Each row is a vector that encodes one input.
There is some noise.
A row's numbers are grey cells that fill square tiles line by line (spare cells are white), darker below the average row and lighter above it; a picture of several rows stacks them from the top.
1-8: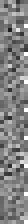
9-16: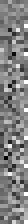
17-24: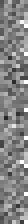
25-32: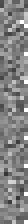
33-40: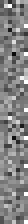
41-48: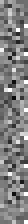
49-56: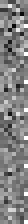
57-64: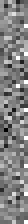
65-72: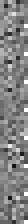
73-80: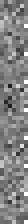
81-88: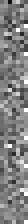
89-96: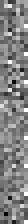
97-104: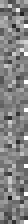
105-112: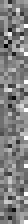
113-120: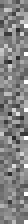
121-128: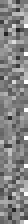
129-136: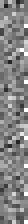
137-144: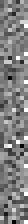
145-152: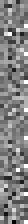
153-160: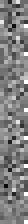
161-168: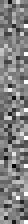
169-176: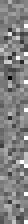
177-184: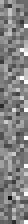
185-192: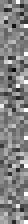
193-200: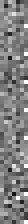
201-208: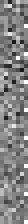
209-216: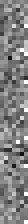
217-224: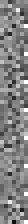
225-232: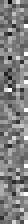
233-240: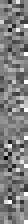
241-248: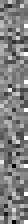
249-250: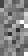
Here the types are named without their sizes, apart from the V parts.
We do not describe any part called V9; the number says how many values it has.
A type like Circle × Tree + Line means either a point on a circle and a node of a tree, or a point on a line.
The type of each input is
(Circle + V9) × Line.
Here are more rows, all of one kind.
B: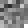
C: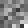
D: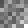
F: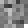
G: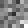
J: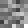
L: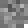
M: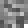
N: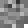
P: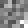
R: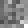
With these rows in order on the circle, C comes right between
F and M.
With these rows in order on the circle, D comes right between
L and N.
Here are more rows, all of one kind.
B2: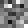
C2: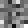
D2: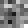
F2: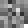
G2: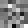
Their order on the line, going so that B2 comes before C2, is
B2, D2, F2, G2, C2.
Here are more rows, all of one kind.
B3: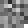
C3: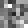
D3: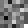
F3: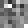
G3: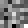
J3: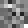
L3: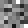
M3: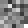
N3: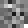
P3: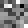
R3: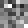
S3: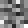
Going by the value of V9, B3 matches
F3, M3 and R3.
